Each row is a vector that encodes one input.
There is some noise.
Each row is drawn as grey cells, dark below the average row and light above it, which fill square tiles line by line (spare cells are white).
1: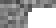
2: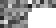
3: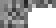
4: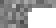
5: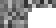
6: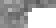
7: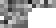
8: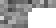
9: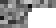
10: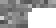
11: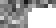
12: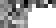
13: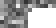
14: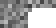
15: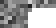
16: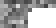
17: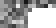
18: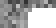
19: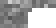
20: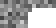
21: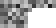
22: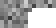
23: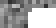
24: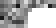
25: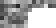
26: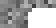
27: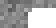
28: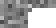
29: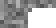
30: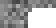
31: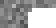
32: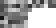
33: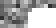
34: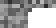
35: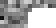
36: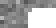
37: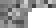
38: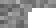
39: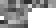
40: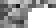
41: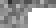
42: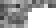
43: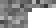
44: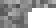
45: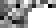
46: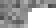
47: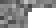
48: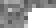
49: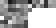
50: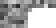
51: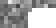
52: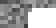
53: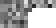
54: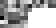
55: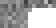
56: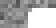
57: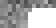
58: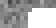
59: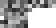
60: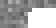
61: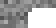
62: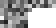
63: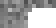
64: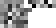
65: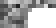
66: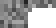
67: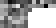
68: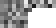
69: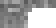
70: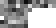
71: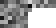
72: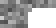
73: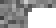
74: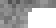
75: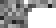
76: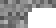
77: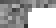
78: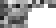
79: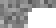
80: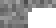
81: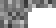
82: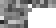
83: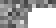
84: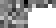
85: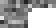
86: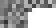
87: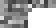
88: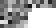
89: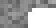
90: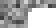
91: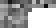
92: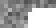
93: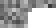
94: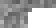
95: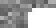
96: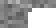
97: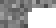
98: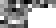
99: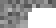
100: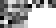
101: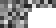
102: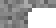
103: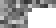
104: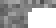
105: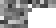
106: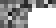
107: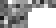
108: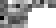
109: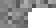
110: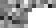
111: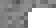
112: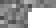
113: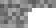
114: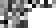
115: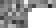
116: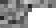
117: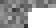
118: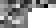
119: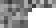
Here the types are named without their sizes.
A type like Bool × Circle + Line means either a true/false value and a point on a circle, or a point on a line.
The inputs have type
Bool × (Circle + Line).
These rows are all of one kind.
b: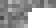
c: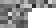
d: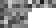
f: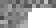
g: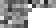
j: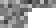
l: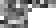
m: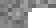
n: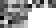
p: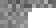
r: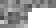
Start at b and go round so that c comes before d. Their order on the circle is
b, l, g, c, d, m, p, f, n, j, r.
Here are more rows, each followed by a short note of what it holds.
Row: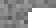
a point on a circle and a true/false value
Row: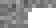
a point on a circle and a true/false value
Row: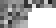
a point on a circle and a true/false value
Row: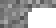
a point on a circle and a true/false value
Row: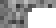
a point on a line and a true/false value
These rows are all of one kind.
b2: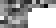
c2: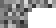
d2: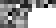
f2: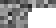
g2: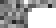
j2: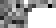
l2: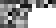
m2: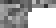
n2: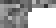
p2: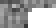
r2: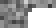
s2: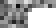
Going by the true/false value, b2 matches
c2 and s2.
